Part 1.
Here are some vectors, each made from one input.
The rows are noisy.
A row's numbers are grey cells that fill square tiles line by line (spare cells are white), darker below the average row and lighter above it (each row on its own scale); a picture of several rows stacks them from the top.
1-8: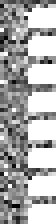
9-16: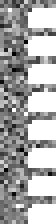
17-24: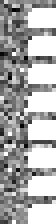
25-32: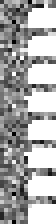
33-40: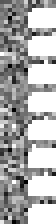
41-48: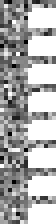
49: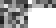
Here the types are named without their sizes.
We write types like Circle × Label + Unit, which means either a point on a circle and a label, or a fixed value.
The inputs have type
Label × Tree + Unit.
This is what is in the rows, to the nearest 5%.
About 5% of them hold a fixed value. The rest hold a label and a node of a tree.
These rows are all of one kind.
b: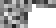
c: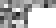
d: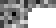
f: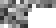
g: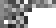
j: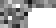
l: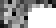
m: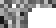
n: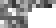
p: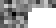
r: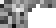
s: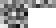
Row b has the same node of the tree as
g, j and n.
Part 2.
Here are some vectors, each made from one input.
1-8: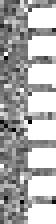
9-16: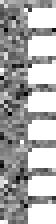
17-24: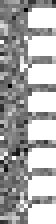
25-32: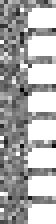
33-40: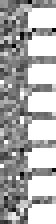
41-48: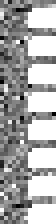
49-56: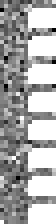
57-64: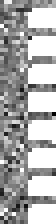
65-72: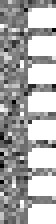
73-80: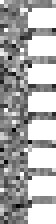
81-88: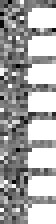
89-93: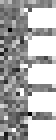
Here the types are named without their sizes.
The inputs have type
Bool × Label + Unit.
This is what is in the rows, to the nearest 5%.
About 5% of them hold a fixed value. The rest hold a label and a true/false value.
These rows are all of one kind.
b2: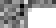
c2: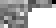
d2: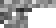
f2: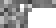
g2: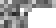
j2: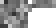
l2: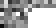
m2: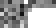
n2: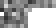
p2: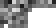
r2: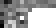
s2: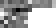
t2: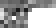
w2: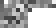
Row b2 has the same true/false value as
c2, m2 and p2.
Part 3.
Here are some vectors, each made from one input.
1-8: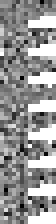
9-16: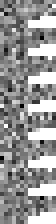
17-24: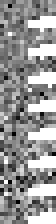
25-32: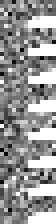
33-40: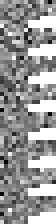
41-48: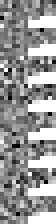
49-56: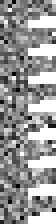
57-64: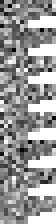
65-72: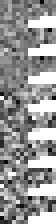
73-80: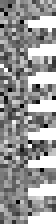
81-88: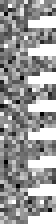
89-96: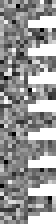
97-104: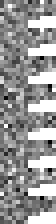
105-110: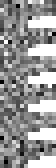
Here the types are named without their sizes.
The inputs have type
Label × Label + Unit.
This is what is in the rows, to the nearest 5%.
About 5% of them hold a fixed value. The rest hold two labels.
